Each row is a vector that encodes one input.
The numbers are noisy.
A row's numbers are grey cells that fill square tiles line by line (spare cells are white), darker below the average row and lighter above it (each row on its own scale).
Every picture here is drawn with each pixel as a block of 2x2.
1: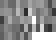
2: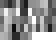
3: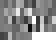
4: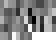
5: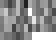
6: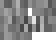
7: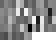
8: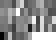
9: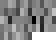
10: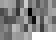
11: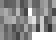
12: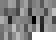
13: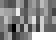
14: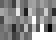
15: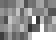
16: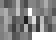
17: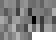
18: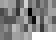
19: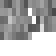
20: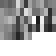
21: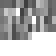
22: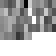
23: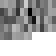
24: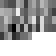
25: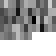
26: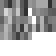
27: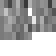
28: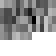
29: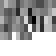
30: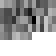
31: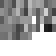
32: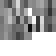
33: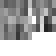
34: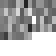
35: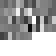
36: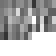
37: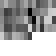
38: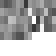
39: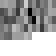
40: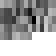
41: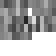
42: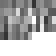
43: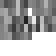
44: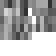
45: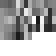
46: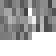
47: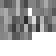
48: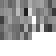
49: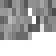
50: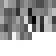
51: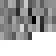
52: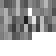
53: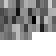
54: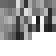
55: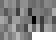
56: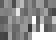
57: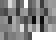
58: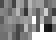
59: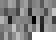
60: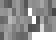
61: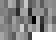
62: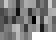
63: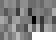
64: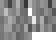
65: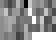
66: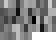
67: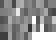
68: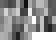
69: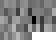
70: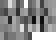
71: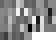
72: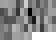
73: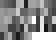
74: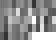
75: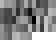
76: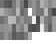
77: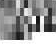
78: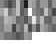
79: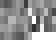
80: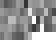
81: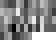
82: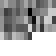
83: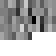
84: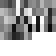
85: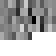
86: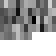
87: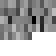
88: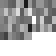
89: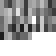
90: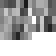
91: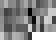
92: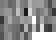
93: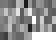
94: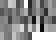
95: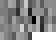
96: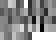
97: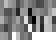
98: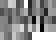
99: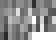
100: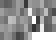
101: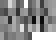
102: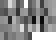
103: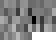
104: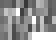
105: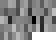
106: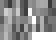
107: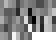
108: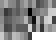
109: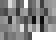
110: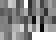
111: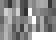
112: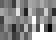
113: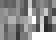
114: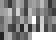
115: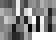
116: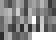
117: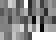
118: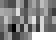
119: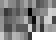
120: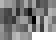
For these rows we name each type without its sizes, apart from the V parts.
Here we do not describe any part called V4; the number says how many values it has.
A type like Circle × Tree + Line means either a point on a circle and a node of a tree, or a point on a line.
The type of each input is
Label × V4 + Line.
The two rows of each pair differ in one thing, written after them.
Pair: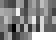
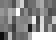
the value of V4
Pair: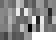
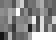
the label
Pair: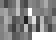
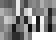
the label
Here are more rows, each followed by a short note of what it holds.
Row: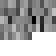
a point on a line
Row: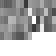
a label and a value of V4
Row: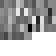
a label and a value of V4
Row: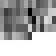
a point on a line
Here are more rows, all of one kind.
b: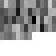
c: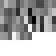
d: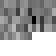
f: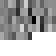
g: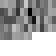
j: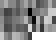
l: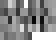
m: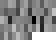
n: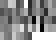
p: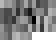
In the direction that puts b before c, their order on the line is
b, g, p, j, c, d, m, f, l, n.
